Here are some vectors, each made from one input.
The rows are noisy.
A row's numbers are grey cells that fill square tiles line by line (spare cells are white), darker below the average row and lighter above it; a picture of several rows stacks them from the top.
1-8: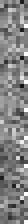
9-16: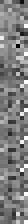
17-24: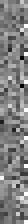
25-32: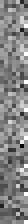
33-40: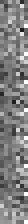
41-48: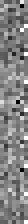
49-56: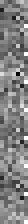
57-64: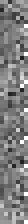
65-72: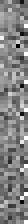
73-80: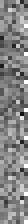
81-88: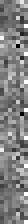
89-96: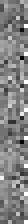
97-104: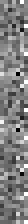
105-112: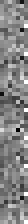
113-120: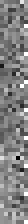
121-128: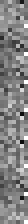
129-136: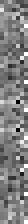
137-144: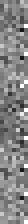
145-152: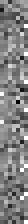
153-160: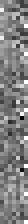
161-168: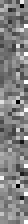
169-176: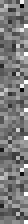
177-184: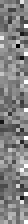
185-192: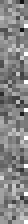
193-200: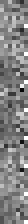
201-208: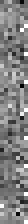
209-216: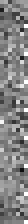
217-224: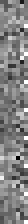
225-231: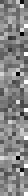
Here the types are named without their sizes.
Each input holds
a point on a line and a true/false value.
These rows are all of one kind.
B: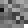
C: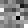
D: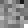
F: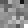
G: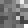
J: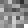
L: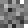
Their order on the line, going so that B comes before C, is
B, G, F, D, J, C, L.
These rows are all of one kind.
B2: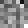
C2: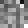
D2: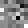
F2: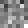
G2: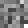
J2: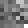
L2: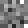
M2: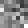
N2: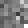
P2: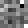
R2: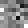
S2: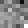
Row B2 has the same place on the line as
C2 and J2.
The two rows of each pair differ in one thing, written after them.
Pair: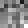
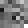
the true/false value
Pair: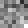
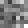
the true/false value
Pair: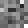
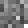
the place on the line
